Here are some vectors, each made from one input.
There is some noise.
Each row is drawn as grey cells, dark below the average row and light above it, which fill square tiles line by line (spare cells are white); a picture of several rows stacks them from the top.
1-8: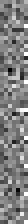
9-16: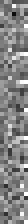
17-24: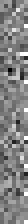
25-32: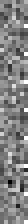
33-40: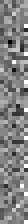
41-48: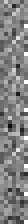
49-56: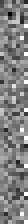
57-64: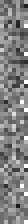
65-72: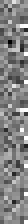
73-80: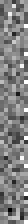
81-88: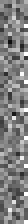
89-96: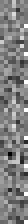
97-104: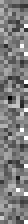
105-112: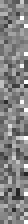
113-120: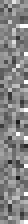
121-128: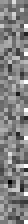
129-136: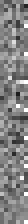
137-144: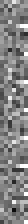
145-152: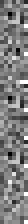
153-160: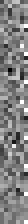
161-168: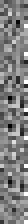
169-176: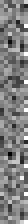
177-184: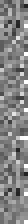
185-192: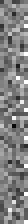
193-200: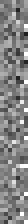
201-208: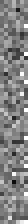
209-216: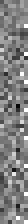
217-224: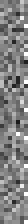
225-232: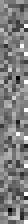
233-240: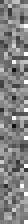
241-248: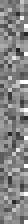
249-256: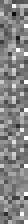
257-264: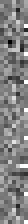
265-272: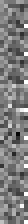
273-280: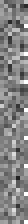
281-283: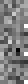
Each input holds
either a point on a 10-point line, or a point on a 13-point line, or a node of a 14-node tree.
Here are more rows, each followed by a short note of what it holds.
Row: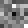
a node of a 14-node tree
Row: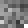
a point on a 10-point line
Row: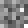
a node of a 14-node tree
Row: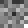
a node of a 14-node tree
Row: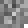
a node of a 14-node tree
